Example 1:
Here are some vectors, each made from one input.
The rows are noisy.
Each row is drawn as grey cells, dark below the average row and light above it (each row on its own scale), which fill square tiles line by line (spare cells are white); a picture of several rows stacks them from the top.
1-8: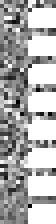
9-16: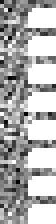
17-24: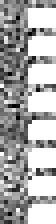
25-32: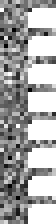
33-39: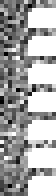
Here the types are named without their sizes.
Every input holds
a point on a line, together with either a fixed value, or three true/false values.
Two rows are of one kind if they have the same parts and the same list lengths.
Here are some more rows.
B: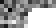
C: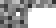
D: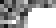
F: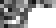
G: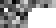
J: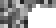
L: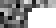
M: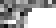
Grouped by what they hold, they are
B, D, F, G, M
C, J, L

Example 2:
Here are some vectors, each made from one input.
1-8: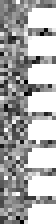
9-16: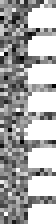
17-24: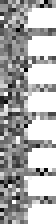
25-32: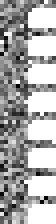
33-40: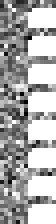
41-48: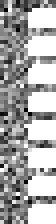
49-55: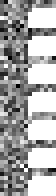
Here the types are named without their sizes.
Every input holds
a point on a circle and four true/false values.
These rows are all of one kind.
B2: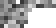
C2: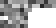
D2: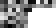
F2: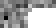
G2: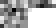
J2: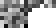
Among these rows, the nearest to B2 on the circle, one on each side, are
F2 and G2.
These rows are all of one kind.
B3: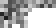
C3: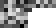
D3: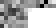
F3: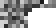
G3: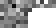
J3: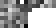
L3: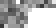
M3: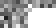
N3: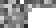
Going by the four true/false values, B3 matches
D3 and F3.
